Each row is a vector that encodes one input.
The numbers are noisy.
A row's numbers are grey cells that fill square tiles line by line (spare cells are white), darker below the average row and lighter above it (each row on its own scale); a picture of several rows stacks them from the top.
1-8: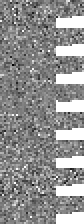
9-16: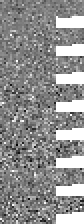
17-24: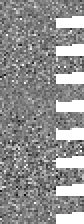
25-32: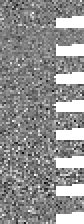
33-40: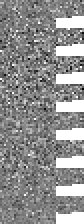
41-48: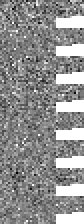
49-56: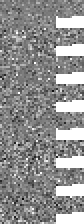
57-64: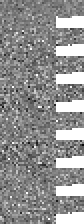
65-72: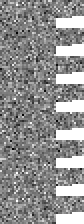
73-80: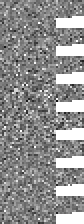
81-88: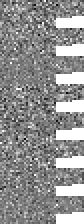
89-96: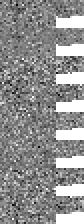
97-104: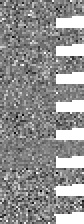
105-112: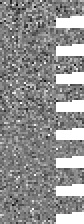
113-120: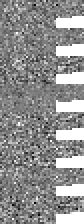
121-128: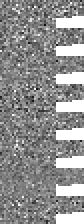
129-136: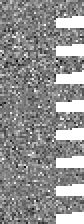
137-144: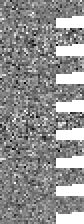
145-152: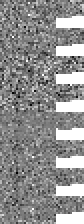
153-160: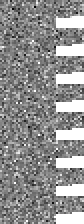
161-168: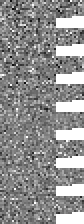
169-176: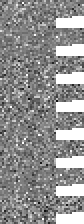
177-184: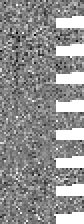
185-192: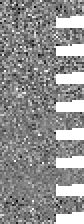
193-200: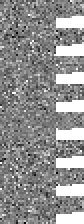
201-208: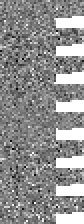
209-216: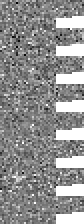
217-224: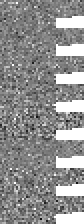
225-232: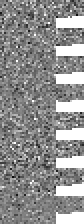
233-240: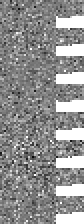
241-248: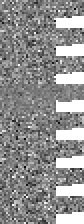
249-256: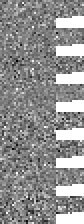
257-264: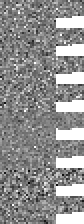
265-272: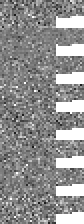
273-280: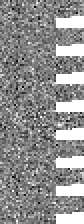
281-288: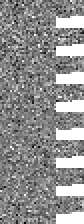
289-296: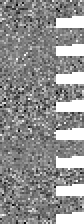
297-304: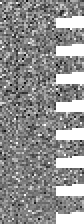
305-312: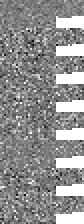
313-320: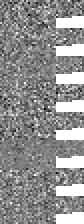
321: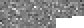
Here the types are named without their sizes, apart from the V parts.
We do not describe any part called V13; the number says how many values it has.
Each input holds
either a point on a line, or four true/false values and a value of V13.
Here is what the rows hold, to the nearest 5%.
About 35% of them hold a point on a line. The rest hold four true/false values and a value of V13.
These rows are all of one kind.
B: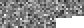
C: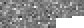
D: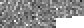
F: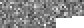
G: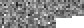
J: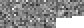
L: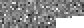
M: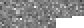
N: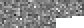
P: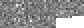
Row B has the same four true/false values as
F, L, M and N.
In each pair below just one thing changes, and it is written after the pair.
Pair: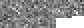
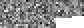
the value of V13
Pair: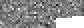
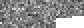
the value of V13
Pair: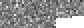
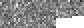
the value of V13
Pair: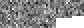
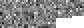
one of the four true/false values
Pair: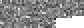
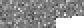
the value of V13
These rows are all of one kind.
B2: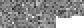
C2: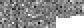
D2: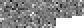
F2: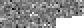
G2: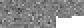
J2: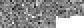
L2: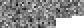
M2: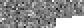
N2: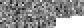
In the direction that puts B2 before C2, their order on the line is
G2, B2, J2, C2, N2, L2, M2, D2, F2.
